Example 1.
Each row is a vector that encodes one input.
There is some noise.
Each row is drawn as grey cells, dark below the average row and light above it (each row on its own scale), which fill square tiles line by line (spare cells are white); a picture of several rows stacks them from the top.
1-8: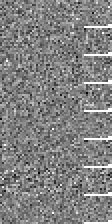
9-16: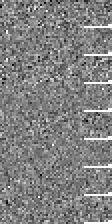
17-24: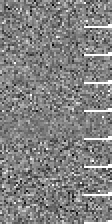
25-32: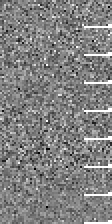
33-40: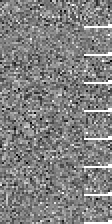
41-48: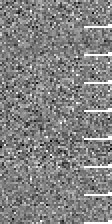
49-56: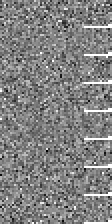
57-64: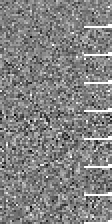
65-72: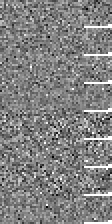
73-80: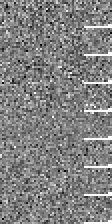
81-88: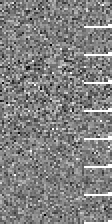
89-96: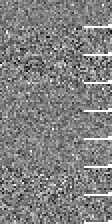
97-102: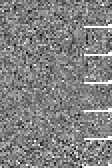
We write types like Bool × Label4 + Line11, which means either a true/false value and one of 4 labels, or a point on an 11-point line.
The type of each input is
Bool × (Circle10 + Label9).
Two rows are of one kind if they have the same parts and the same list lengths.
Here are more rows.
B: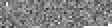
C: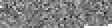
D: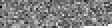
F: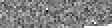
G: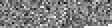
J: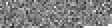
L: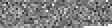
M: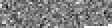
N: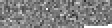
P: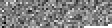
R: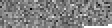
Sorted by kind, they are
B, D, G, J, L, P, R
C, F, M, N

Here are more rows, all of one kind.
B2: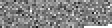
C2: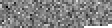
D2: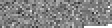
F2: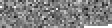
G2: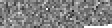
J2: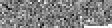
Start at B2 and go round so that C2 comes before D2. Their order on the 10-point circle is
B2, J2, C2, D2, G2, F2.
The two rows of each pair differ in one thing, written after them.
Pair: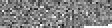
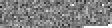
the label
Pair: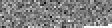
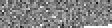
the label
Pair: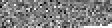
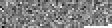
the label
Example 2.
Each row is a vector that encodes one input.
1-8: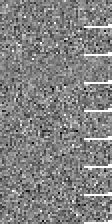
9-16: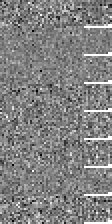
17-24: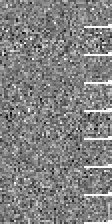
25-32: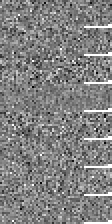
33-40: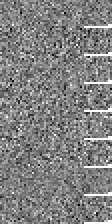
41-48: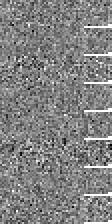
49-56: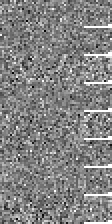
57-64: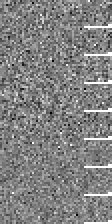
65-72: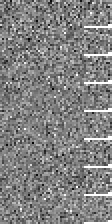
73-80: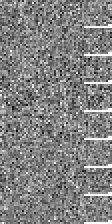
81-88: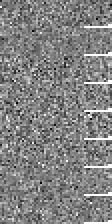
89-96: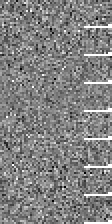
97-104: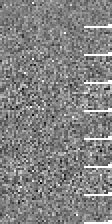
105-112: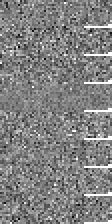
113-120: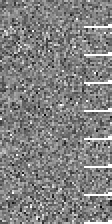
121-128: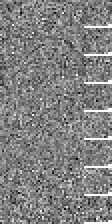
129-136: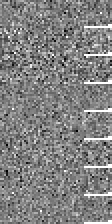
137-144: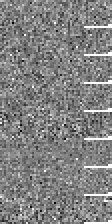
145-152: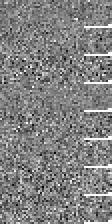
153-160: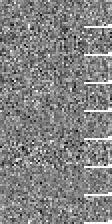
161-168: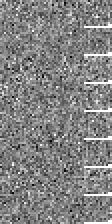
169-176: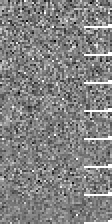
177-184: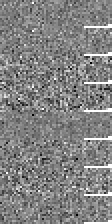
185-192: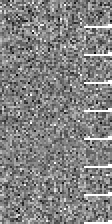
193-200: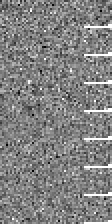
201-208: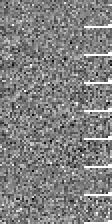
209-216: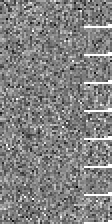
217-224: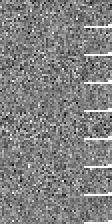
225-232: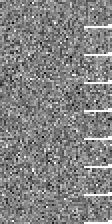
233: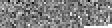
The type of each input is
(Circle10 + Label9) × Line13.
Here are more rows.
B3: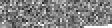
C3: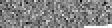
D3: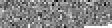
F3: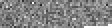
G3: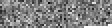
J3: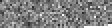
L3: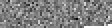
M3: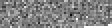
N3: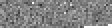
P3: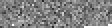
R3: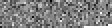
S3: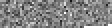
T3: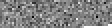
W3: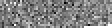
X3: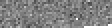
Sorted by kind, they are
B3, D3, F3, L3, N3, S3, W3
C3, G3, J3, M3, P3, R3, T3, X3

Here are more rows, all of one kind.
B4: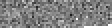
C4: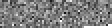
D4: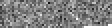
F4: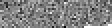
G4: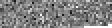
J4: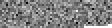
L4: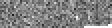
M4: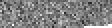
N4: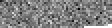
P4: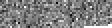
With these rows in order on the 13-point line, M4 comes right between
B4 and P4.
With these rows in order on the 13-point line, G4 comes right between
C4 and D4.
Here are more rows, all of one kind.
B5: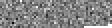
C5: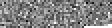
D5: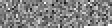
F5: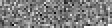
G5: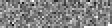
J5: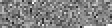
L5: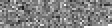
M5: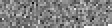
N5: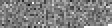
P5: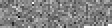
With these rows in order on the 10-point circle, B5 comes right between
C5 and N5.
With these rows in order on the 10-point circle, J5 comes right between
N5 and P5.
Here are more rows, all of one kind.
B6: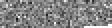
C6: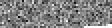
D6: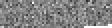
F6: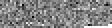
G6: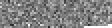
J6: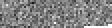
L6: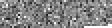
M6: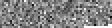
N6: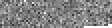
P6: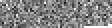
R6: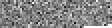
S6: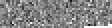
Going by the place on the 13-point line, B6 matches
D6, M6 and S6.
